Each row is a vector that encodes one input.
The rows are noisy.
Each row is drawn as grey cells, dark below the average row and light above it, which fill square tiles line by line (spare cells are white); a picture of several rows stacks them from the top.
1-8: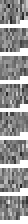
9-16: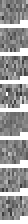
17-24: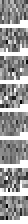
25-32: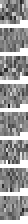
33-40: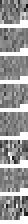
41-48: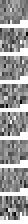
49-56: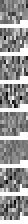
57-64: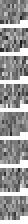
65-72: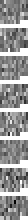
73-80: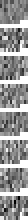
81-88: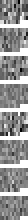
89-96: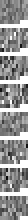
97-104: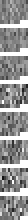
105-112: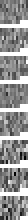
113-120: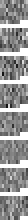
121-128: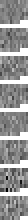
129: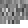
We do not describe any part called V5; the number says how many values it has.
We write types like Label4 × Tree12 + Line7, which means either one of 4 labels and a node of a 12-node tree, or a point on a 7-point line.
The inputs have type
List2(Line6 × V5).
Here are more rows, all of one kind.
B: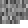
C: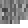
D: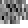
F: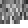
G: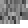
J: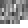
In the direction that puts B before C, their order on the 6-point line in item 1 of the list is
B, C, G, F, J, D.
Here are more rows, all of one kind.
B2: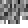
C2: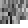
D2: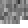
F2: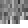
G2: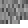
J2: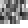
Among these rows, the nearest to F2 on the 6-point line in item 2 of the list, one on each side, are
B2 and C2.
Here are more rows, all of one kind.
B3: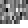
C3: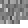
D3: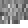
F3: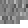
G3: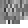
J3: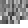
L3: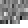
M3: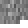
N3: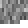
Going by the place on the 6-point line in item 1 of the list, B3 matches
L3 and N3.
